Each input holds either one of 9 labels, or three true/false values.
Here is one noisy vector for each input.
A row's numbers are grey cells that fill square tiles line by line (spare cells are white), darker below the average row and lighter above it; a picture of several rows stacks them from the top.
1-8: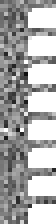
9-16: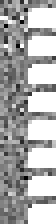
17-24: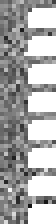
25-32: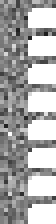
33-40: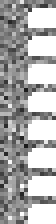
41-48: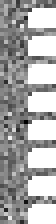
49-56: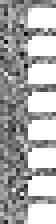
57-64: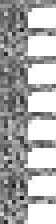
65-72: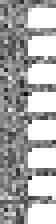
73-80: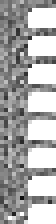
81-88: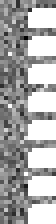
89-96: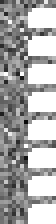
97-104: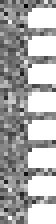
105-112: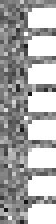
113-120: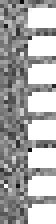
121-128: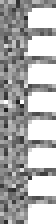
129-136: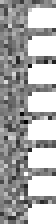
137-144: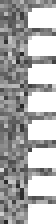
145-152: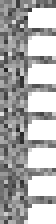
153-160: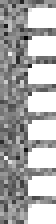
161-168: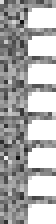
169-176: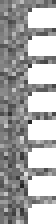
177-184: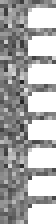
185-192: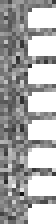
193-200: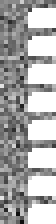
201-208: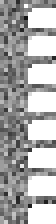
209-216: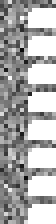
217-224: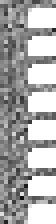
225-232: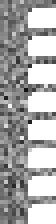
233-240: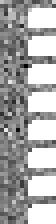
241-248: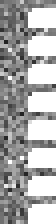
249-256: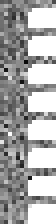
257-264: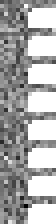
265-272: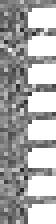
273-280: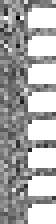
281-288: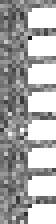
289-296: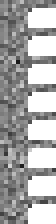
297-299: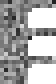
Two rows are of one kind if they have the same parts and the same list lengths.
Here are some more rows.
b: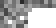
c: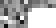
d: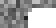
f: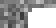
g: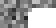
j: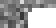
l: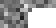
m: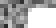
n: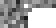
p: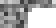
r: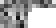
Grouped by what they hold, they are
b, c, m, p, r
d, f, g, j, l, n

